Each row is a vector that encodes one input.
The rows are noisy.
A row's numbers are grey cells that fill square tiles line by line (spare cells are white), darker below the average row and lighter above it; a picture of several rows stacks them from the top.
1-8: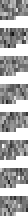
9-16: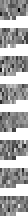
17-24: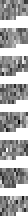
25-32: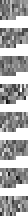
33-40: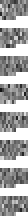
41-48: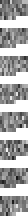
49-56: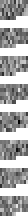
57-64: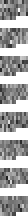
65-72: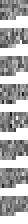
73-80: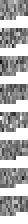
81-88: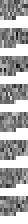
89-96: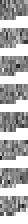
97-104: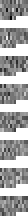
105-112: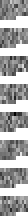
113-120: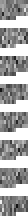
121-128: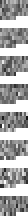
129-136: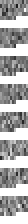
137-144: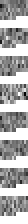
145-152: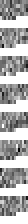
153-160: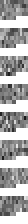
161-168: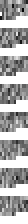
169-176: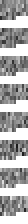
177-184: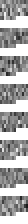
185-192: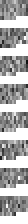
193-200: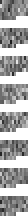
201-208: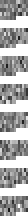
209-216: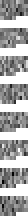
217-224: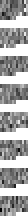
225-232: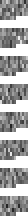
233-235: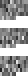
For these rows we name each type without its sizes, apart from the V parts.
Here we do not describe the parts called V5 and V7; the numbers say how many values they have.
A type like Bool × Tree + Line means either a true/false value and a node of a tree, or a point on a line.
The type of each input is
(Bool × Bool × Bool + V7) × Line × V5.
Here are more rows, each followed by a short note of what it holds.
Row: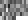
a point on a line, three true/false values and a value of V5
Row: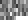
a point on a line, a value of V5 and a value of V7
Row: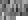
a point on a line, three true/false values and a value of V5
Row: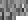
a point on a line, a value of V5 and a value of V7
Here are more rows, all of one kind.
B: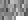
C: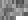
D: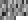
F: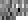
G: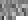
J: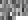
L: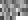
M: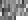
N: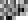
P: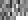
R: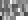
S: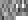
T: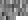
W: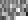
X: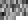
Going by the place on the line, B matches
G, M, R and W.
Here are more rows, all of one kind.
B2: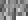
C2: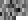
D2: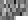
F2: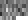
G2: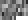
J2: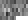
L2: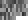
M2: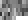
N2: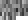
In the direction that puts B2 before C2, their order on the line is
L2, M2, N2, B2, J2, F2, D2, C2, G2.
